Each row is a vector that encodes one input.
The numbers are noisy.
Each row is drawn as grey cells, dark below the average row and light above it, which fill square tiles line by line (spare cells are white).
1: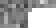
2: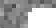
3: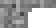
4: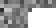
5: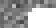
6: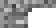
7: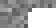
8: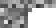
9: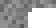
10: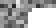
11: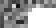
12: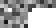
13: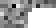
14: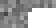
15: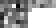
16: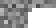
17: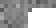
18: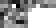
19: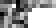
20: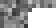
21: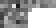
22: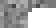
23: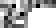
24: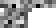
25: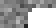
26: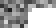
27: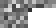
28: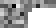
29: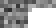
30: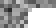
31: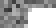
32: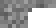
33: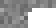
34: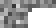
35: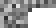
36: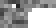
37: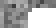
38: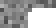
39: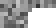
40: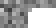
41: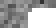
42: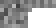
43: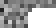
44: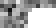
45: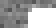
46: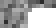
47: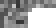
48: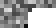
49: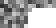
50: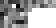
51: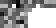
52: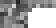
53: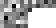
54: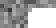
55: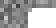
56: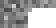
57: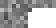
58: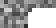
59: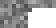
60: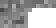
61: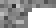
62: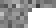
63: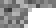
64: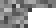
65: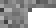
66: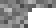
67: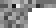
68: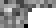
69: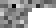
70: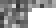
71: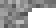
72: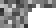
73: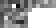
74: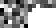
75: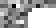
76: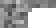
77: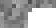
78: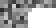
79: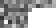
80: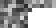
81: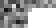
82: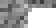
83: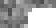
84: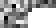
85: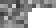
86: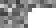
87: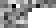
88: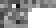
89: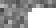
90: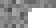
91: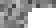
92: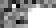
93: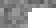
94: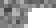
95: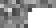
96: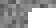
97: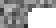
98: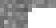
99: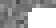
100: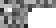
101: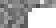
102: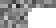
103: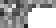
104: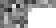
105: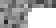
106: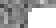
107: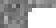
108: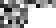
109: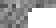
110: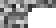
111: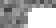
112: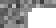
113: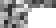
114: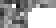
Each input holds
a point on a 5-point circle, together with either one of 4 labels, or three true/false values.
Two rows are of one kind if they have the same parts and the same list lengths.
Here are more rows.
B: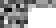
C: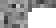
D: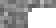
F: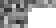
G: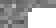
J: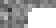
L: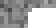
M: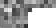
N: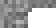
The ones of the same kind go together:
B, C, M, N
D, F, G, J, L

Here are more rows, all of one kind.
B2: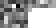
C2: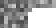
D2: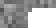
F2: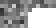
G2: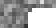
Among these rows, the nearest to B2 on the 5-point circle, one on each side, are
D2 and G2.
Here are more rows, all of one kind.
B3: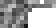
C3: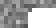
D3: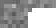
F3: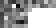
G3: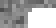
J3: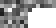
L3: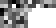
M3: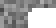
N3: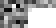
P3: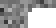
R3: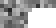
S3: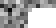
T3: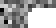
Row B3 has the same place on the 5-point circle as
C3, L3, R3 and S3.
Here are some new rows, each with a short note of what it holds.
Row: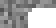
a point on a 5-point circle and one of 4 labels
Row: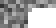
a point on a 5-point circle and one of 4 labels
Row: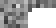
a point on a 5-point circle and one of 4 labels
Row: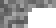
a point on a 5-point circle and one of 4 labels
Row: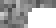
a point on a 5-point circle and one of 4 labels
